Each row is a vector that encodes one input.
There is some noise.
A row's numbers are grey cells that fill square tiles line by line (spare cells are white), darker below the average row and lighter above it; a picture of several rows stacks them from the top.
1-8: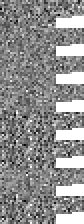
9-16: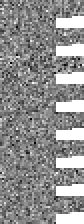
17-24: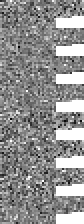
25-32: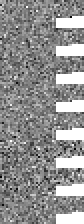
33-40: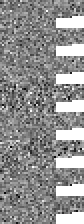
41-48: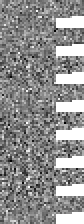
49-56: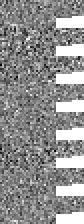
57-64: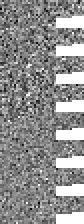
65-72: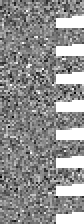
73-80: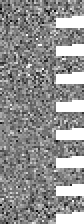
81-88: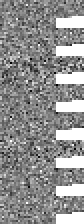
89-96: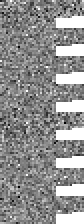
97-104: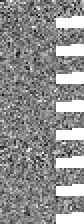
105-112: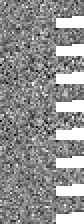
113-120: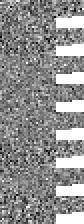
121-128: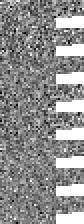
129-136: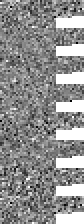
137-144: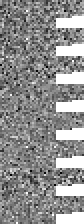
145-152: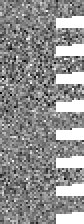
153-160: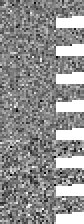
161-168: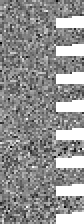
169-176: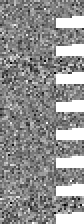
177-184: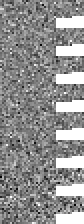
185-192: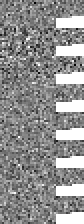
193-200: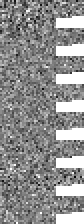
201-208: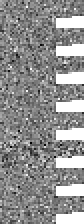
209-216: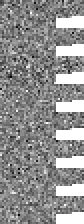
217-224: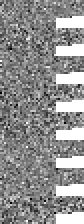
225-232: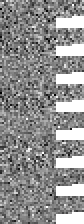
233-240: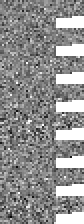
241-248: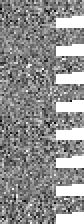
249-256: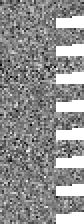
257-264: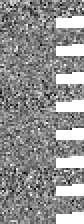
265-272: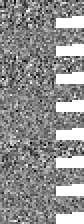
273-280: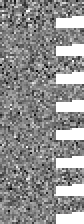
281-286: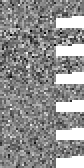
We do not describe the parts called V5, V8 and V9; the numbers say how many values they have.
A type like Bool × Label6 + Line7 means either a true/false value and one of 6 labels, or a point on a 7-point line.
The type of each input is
Bool × Label4 × Line6 × V5 × V8 × V9 + Line11.
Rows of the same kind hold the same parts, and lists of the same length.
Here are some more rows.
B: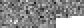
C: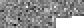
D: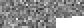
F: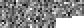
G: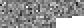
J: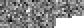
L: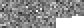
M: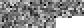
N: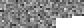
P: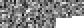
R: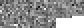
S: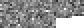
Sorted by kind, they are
B, C, D, G, L, N, R, S
F, J, M, P

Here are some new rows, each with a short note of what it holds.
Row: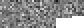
one of 4 labels, a point on a 6-point line, a true/false value, a value of V5, a value of V8 and a value of V9
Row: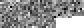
a point on an 11-point line
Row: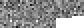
one of 4 labels, a point on a 6-point line, a true/false value, a value of V5, a value of V8 and a value of V9
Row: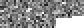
a point on an 11-point line
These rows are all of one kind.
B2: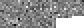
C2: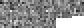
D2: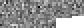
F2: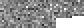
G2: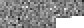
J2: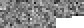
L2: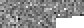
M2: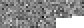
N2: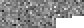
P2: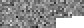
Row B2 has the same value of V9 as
F2, G2, L2 and N2.
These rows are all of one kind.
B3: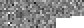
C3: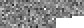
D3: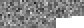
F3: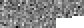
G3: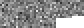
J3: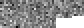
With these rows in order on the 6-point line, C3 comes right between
D3 and F3.
